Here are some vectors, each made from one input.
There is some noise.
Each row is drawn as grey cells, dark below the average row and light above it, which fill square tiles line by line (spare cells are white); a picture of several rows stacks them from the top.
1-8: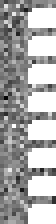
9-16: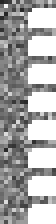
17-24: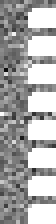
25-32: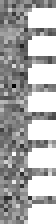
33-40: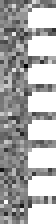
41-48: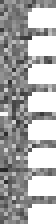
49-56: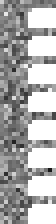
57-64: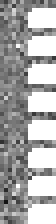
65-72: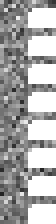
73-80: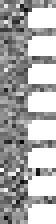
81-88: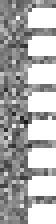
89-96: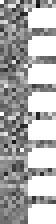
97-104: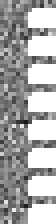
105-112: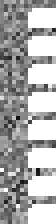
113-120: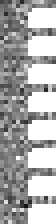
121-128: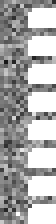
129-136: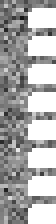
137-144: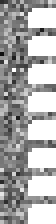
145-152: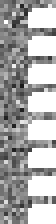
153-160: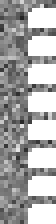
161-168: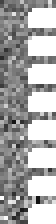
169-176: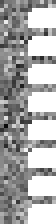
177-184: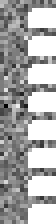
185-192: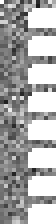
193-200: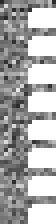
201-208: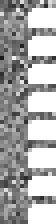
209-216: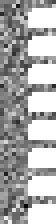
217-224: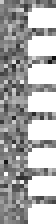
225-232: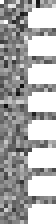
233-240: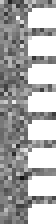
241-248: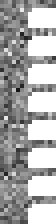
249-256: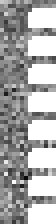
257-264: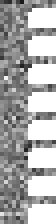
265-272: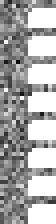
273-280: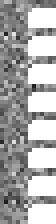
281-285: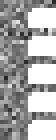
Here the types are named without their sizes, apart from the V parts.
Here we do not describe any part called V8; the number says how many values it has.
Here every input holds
a list of items, each a label and a value of V8.
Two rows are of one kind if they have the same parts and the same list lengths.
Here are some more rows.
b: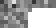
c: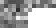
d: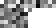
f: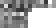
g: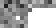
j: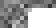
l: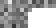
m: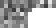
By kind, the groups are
b, j, l
c, g
d
f, m

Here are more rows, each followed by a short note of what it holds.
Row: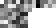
the empty list
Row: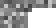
a list of one item
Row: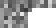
a list of one item
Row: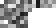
the empty list
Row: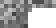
a list of three items
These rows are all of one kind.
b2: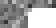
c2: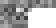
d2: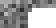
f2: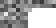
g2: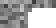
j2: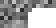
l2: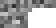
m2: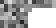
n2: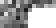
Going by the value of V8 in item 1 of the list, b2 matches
c2, d2 and n2.
